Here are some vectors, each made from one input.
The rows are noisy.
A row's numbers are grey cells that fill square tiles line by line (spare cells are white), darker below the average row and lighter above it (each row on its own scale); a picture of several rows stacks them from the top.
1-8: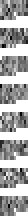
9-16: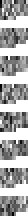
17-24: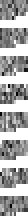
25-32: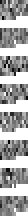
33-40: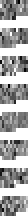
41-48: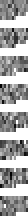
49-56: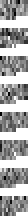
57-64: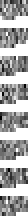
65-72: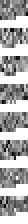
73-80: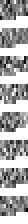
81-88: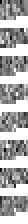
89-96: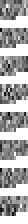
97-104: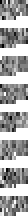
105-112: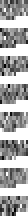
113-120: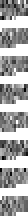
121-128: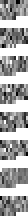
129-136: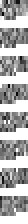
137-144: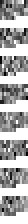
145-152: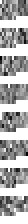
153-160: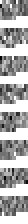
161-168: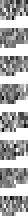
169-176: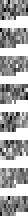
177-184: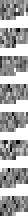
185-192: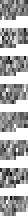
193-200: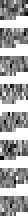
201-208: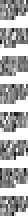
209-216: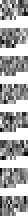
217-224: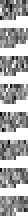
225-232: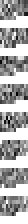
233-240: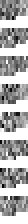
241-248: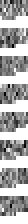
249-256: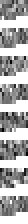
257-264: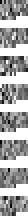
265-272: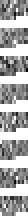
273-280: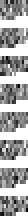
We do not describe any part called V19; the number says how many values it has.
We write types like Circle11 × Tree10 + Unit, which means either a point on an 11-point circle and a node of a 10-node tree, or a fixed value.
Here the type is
(Bool × Bool × Bool + Line4 × Line4) × V19.
